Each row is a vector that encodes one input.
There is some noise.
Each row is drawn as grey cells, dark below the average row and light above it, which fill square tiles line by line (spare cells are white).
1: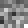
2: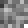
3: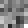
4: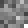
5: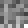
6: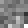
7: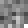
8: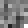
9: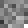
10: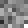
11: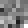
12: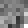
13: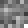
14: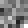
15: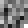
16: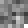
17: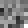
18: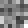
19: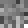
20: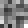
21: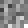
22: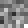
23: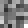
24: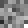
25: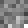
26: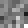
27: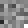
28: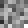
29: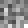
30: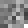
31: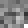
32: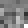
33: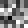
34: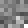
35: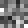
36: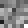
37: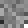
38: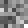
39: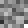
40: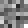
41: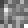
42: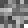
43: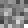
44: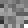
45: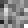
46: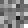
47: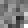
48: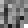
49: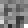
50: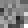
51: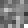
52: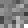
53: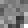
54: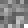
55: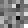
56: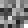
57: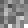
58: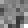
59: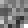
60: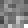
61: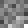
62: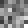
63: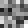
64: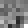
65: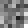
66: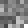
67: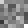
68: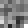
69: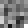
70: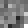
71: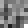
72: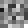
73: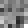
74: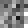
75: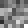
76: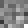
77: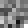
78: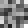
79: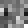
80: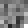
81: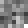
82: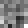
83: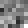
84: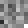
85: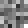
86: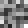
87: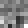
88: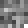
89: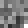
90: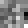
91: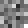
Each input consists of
either one of 6 labels and a point on a 7-point line, or a point on a 6-point line.
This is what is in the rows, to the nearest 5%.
About 55% of them hold one of 6 labels and a point on a 7-point line. The rest hold a point on a 6-point line.
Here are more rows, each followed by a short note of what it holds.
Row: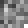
one of 6 labels and a point on a 7-point line
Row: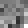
a point on a 6-point line
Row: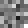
a point on a 6-point line
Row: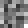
a point on a 6-point line
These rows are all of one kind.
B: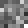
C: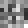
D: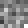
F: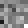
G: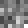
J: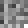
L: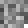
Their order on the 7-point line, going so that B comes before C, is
F, L, J, B, D, G, C.
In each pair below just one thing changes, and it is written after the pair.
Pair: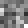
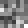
the label
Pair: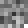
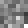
the place on the 7-point line
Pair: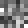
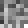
the place on the 7-point line
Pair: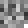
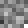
the label
